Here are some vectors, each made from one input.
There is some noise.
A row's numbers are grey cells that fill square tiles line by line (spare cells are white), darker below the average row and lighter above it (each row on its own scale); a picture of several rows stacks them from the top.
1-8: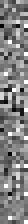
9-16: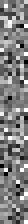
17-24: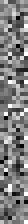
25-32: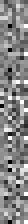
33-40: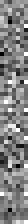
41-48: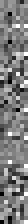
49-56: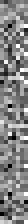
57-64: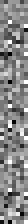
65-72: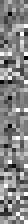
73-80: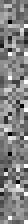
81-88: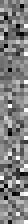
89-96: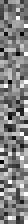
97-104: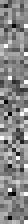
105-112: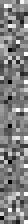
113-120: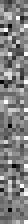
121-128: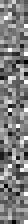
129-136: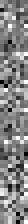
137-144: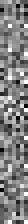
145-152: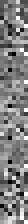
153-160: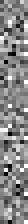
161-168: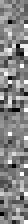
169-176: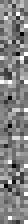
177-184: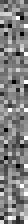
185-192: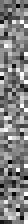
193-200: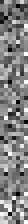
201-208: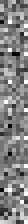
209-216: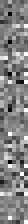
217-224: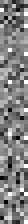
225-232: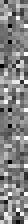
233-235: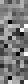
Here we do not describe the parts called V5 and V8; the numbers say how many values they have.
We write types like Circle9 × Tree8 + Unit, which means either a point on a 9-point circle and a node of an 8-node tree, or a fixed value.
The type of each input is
(Bool × Bool × Bool × Bool + V8) × Line6 × V5 + Line7.
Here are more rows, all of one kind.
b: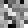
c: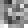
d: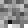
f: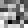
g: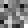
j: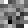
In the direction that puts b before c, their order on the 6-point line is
g, b, f, j, c, d.
